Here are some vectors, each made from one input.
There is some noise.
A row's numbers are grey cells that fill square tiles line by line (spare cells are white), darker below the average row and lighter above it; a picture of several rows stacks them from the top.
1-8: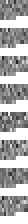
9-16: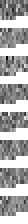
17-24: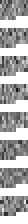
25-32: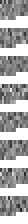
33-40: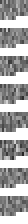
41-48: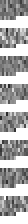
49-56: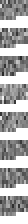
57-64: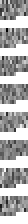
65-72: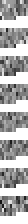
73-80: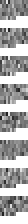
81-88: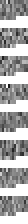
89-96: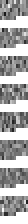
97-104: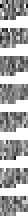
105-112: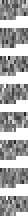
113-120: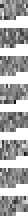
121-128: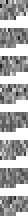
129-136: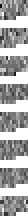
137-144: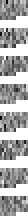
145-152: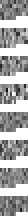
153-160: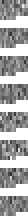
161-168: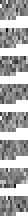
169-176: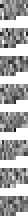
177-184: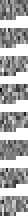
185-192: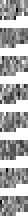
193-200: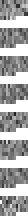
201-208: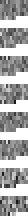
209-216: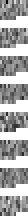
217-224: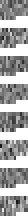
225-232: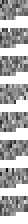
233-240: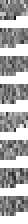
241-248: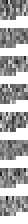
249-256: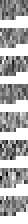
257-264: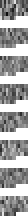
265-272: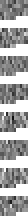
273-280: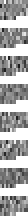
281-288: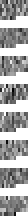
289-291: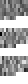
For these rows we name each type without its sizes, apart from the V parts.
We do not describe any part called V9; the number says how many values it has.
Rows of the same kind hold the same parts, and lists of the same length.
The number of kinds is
4.
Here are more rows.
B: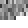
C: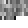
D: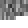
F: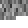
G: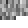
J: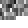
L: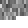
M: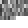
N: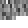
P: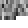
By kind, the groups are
B, C, G, P
D, F, J, N
L
M

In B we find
a point on a circle.
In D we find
a node of a tree and three true/false values.
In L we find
three true/false values.
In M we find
two values of V9.
